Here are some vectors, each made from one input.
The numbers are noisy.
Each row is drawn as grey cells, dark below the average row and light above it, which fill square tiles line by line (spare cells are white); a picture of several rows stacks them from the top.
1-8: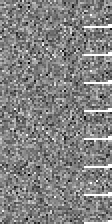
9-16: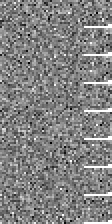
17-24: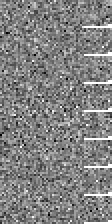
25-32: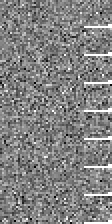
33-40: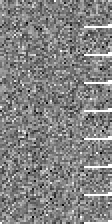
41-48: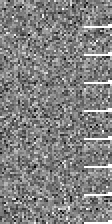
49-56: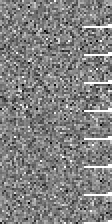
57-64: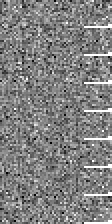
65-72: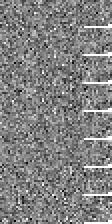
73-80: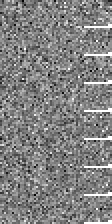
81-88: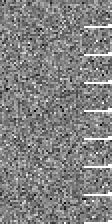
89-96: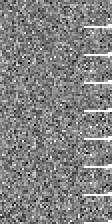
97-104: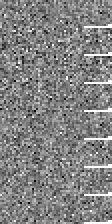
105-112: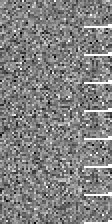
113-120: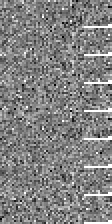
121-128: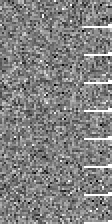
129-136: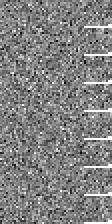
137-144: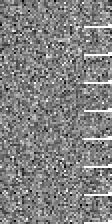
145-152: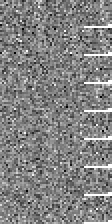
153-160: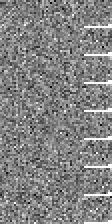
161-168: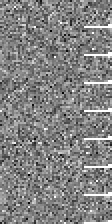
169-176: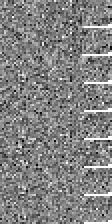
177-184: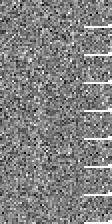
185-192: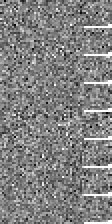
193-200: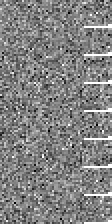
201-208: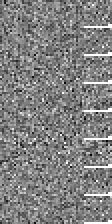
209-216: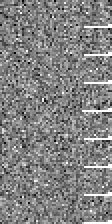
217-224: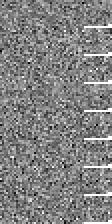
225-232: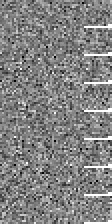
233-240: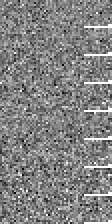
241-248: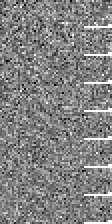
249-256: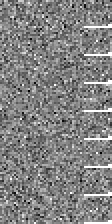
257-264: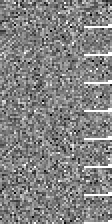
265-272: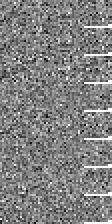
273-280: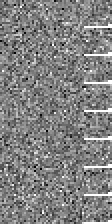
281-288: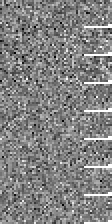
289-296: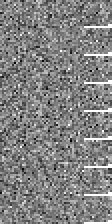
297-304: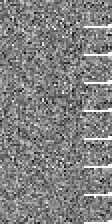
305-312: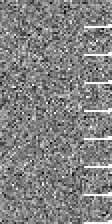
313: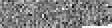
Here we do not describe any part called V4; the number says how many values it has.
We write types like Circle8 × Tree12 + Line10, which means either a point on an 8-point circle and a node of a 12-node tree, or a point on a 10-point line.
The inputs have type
(Bool × Bool × Bool × Bool + (Line9 + V4) × Tree13) × Line8.
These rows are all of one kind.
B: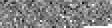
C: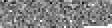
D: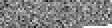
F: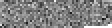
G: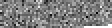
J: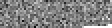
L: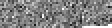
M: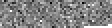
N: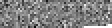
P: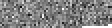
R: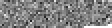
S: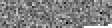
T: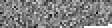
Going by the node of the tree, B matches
J and L.
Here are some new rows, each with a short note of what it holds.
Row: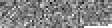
a point on an 8-point line and four true/false values
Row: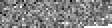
a point on an 8-point line and four true/false values
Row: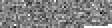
a point on an 8-point line, a point on a 9-point line and a node of a 13-node tree
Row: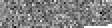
a point on an 8-point line, a node of a 13-node tree and a value of V4
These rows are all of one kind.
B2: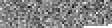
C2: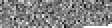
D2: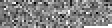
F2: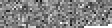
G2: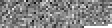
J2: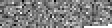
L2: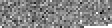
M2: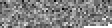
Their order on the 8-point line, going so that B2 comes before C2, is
D2, J2, M2, G2, L2, F2, B2, C2.
